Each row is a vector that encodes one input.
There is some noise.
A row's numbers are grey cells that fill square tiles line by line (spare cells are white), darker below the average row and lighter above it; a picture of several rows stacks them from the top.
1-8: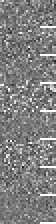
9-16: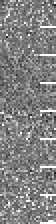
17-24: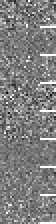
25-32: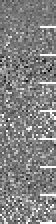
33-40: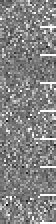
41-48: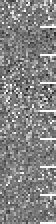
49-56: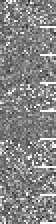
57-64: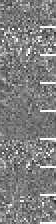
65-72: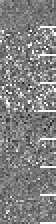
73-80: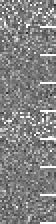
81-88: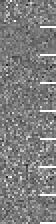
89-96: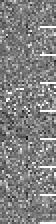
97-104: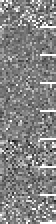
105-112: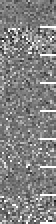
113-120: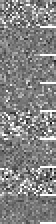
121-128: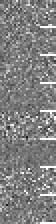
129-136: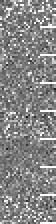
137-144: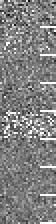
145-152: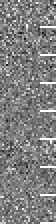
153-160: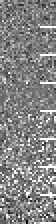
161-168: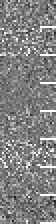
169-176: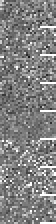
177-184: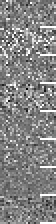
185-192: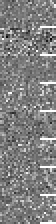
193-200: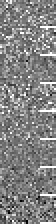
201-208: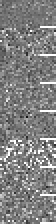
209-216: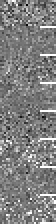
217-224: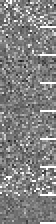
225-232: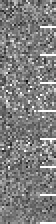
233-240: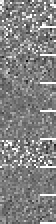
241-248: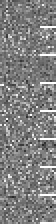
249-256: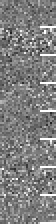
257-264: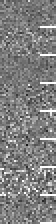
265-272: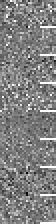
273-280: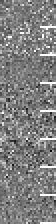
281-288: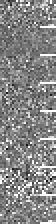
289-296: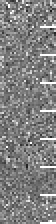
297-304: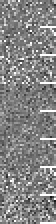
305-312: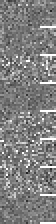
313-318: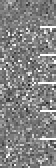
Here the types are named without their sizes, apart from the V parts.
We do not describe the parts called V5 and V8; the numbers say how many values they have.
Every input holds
a value of V5, together with either a point on a line and a true/false value, or a value of V8.
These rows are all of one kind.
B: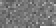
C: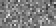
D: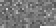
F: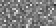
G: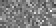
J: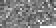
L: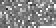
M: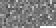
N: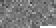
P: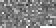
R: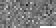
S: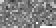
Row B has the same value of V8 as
M and S.
